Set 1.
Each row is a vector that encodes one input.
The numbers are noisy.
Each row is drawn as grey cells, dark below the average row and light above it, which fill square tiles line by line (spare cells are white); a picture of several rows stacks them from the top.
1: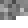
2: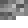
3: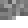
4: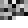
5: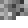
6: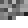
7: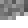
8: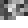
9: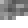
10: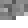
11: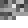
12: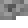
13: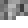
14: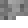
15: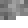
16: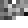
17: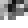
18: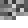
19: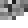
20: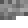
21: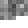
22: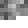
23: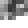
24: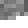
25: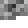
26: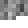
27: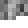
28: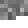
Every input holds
a node of a 7-node tree.
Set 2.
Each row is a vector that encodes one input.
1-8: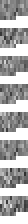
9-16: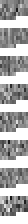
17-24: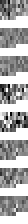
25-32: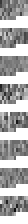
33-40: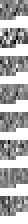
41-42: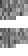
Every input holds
a point on an 8-point circle.
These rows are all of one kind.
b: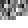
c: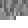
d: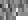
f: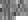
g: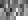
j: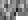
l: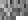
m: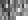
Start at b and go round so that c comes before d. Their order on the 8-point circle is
b, f, m, j, c, g, d, l.
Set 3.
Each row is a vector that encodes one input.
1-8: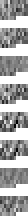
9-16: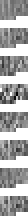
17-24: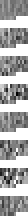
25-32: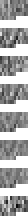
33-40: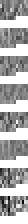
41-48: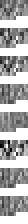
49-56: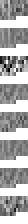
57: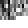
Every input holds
a point on a 4-point line.
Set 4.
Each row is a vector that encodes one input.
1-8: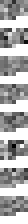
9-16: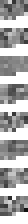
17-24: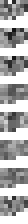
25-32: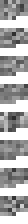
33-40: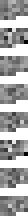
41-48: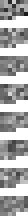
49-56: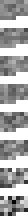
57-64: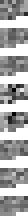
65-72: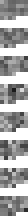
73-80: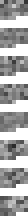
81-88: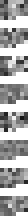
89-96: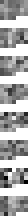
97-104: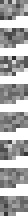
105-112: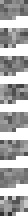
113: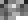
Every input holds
a node of an 11-node tree.
